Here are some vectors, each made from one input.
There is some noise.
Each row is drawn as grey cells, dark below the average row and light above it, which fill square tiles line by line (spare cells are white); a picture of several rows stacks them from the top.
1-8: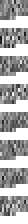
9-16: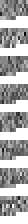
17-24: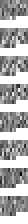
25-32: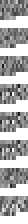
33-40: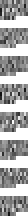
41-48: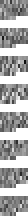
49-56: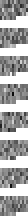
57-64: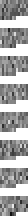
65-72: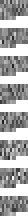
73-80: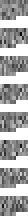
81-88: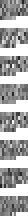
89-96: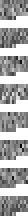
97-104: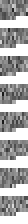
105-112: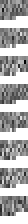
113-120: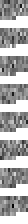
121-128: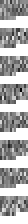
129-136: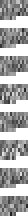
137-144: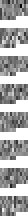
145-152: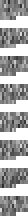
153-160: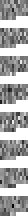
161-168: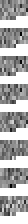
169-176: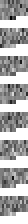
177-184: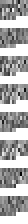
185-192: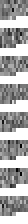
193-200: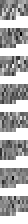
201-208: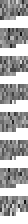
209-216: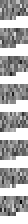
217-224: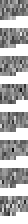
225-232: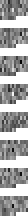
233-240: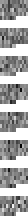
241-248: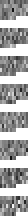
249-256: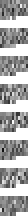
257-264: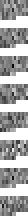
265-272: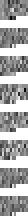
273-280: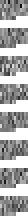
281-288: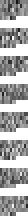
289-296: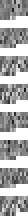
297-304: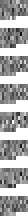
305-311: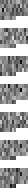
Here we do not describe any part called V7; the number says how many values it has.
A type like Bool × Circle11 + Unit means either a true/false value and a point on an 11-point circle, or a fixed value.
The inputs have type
Circle6 × List2(V7) + Label11.
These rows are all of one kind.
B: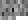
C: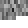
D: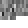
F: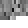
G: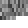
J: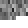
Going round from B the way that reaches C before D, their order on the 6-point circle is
B, C, D, G, J, F.
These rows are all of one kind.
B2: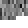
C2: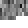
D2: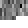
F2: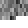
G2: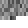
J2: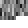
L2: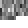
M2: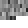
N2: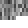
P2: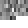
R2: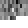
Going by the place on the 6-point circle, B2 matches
C2, D2, J2 and L2.
